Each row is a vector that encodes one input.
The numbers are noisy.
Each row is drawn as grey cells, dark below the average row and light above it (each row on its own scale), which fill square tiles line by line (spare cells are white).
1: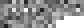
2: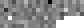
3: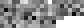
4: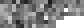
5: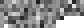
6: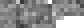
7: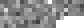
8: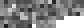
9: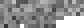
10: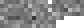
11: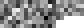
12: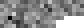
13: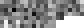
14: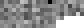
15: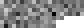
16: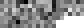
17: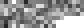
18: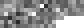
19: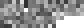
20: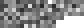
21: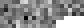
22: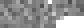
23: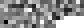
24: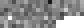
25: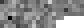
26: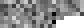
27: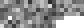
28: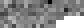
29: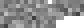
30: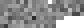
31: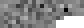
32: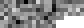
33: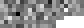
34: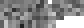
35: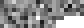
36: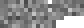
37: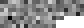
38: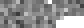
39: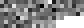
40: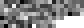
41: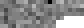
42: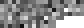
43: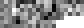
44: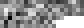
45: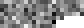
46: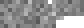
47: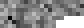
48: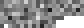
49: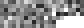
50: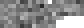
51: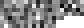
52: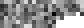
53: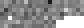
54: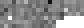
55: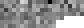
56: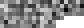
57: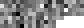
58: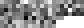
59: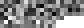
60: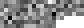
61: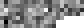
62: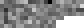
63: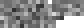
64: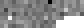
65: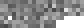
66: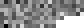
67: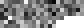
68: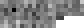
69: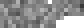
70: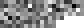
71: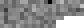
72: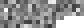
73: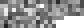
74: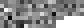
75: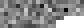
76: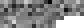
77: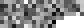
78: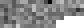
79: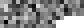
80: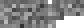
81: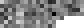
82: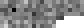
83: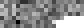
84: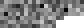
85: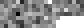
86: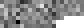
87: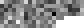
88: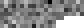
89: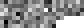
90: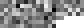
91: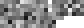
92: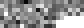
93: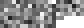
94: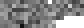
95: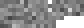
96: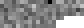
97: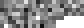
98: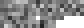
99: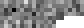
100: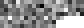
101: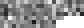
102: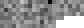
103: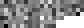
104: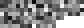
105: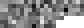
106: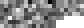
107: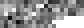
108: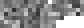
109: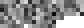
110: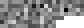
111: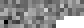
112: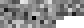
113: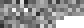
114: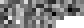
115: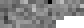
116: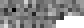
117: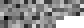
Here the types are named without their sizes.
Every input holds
a label, together with either a point on a circle, or a fixed value.
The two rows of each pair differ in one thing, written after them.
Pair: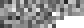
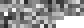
the place on the circle
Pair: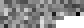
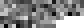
the place on the circle
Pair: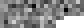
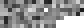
the label
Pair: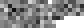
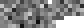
the place on the circle
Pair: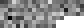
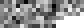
the label
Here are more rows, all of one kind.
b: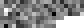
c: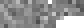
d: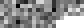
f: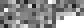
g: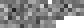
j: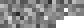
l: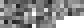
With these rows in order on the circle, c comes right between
f and j.
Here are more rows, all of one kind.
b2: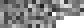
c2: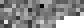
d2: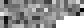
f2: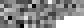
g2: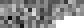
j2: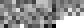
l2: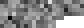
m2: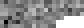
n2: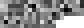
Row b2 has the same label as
d2 and m2.
